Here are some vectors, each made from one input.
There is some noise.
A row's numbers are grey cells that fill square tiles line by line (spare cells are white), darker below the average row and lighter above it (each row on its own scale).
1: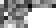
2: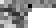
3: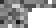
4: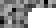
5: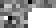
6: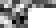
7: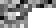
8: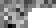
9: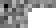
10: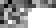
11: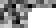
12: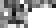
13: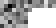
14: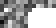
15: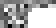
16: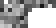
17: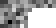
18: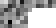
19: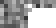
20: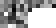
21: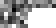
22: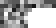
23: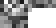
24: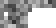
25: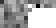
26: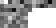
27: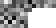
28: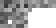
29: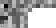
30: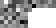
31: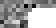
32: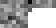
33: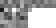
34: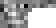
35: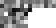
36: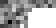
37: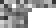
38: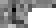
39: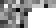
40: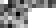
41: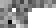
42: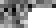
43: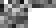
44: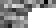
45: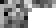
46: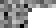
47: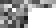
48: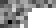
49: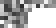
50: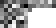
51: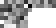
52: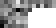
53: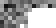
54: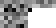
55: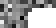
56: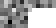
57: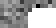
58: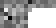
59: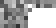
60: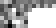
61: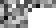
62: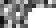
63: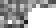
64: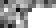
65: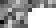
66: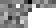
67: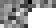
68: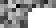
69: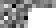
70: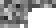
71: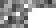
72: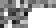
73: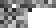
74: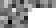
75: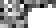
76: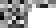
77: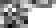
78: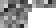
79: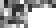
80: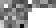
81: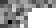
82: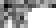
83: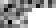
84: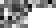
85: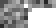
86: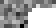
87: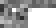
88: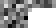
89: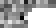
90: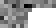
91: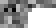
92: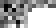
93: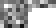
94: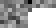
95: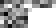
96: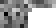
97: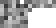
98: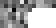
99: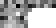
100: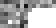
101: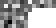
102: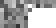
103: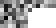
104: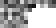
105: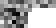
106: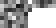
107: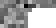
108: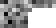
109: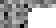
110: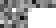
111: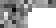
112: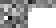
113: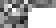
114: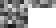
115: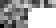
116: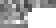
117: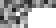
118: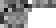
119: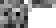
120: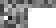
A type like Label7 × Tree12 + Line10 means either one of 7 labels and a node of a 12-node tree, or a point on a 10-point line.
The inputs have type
(Bool × Bool × Bool × Bool + Unit) × Label11 × Label11.
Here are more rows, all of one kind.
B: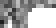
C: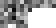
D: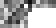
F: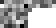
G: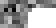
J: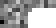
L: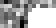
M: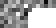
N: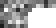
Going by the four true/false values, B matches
C and G.
